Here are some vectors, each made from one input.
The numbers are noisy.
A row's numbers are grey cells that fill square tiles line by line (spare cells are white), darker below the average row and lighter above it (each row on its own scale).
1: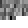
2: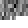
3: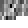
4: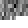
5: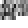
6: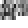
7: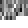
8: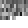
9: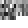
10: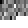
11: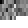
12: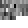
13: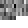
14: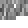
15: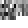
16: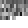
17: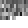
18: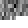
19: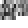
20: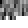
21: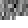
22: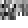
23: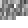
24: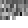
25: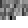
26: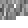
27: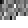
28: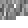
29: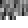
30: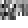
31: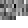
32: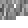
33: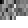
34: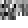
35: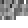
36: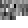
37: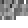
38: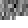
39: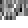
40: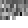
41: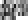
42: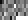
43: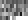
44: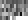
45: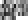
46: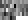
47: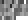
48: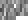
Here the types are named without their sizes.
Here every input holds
a true/false value, together with either a fixed value, or a node of a tree.
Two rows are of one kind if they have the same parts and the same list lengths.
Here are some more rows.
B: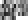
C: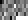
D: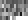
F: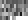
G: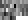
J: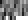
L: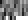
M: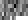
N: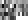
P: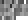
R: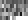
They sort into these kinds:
B, C, G, J, L, N, P
D, F, M, R

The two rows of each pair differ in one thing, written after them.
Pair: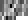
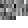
the true/false value
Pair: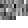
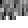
the node of the tree
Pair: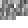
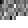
the node of the tree
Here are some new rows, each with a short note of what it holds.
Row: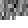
a true/false value
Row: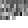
a true/false value
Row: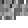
a node of a tree and a true/false value
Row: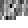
a node of a tree and a true/false value
